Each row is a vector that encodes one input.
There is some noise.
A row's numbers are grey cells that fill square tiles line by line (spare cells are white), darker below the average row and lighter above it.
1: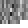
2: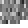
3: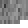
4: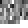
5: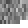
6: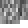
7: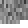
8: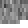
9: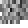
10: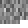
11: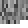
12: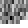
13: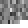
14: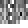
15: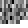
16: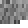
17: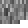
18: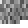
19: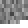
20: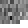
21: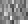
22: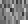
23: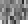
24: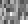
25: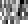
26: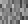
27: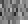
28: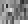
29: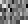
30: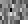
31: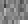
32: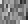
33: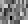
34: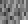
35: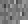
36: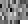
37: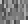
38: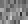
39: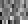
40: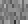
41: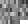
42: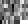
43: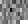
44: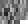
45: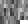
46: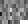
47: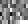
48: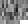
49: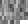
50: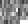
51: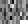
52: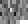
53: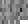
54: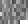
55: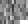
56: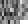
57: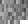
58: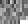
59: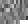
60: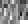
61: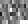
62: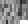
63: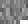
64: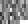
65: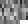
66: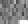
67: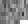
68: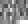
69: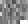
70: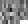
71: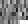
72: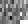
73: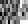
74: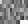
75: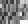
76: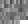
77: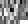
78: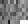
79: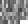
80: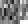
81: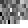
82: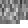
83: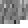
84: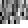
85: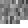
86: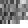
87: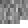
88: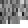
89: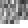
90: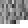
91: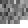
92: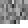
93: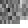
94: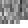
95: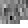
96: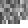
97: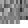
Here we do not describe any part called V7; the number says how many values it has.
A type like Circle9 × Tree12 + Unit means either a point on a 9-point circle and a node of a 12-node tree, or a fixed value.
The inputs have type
Circle6 × (Line5 + V7).
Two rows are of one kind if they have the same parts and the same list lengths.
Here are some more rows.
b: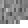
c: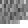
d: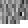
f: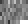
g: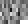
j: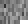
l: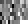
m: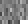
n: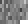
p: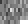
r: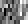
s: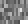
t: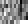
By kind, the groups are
b, c, f, g, j, l, n, p, t
d, m, r, s

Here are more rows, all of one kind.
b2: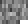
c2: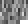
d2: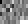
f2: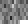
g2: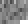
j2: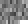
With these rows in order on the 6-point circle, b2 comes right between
c2 and d2.
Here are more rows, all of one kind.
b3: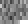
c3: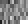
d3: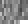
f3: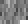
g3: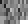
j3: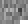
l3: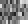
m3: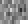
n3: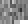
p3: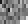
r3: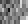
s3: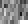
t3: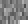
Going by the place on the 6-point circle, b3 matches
l3 and t3.
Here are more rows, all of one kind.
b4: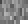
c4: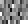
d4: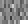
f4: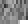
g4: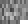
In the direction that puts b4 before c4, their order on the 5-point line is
b4, g4, d4, f4, c4.
